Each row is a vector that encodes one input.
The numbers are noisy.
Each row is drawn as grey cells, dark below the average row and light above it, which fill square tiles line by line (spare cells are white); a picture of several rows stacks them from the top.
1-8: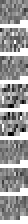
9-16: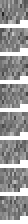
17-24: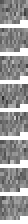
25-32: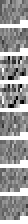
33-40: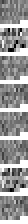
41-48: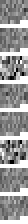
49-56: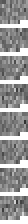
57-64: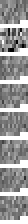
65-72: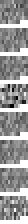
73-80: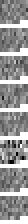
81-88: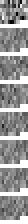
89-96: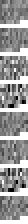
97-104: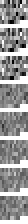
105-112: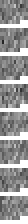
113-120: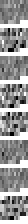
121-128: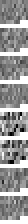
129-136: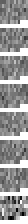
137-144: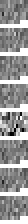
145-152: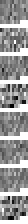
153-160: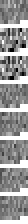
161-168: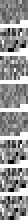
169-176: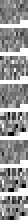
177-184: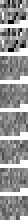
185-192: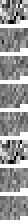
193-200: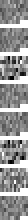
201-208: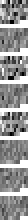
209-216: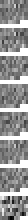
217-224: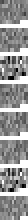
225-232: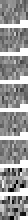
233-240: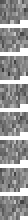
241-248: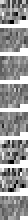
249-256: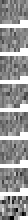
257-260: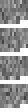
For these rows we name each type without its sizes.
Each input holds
a true/false value, together with a list of points on a line.
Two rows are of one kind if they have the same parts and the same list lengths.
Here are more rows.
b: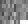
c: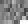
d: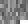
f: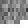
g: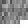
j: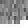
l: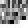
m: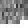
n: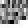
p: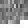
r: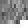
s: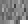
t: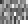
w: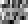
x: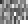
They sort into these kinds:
b, c, f, g, j, r, s
d, l, m, n, p, w
t, x

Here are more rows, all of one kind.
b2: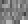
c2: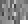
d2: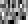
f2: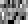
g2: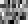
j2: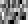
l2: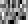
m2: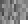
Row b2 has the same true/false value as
c2 and m2.
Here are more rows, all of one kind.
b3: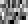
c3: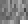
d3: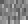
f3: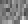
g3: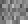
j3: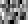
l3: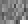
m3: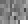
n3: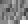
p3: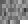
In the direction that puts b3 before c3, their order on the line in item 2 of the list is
b3, f3, c3, m3, p3, j3, d3, l3, n3, g3.
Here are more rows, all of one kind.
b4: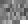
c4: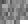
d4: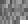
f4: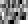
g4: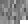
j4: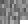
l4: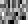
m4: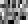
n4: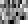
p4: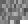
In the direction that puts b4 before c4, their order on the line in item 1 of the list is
b4, f4, c4, l4, d4, m4, p4, j4, g4, n4.
